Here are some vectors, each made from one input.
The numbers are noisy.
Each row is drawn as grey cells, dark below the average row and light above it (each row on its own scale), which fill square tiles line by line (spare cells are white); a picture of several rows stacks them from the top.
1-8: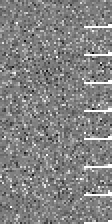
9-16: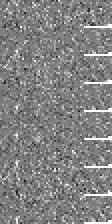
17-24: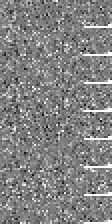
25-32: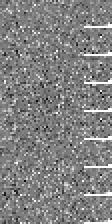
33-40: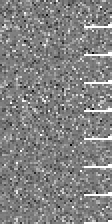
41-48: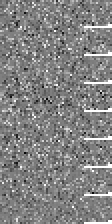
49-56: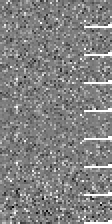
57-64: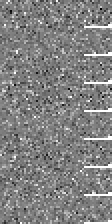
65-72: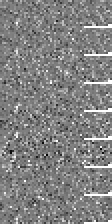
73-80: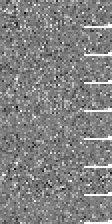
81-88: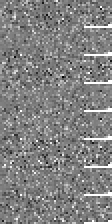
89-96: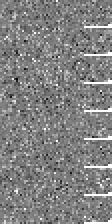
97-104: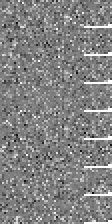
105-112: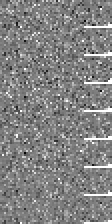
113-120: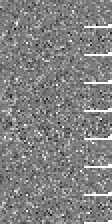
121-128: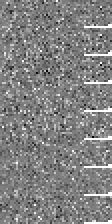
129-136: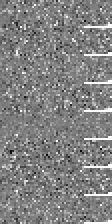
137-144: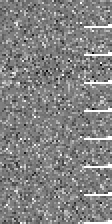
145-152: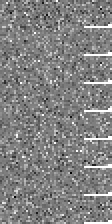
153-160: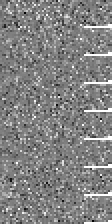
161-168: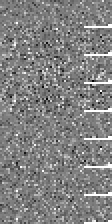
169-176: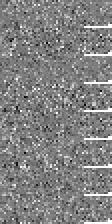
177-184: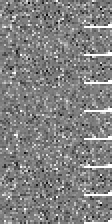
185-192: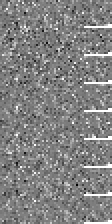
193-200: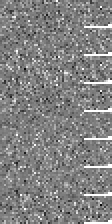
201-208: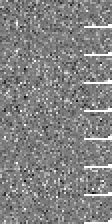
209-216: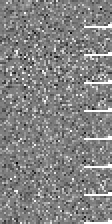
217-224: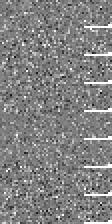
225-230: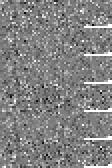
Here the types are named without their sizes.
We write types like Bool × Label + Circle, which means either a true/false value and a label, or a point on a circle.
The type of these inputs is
Line.
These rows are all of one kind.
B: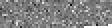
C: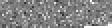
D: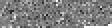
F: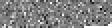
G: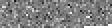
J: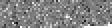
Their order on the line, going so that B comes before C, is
G, D, F, B, C, J.
